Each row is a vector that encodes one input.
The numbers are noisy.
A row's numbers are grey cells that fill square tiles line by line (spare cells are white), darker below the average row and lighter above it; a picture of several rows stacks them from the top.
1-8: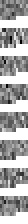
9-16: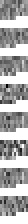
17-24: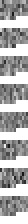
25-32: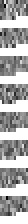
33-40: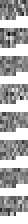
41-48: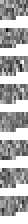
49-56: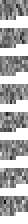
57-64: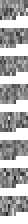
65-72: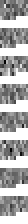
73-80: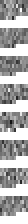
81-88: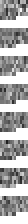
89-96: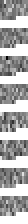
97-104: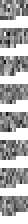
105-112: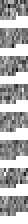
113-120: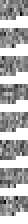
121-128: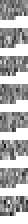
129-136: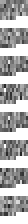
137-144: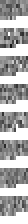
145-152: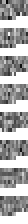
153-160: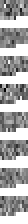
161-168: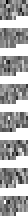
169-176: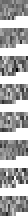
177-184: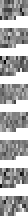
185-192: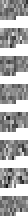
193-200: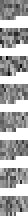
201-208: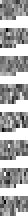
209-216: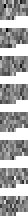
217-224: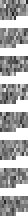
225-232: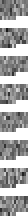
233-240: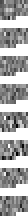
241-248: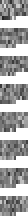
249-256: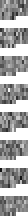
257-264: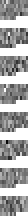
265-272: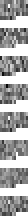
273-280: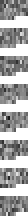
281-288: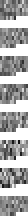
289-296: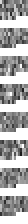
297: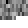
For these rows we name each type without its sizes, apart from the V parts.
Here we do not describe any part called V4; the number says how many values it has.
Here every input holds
either a node of each of two trees, or a value of V4.
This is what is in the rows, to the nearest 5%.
About 75% of them hold a node of each of two trees. The rest hold a value of V4.
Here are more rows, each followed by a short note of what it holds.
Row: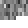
a node of each of two trees
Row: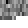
a value of V4
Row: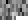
a value of V4
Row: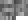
a node of each of two trees
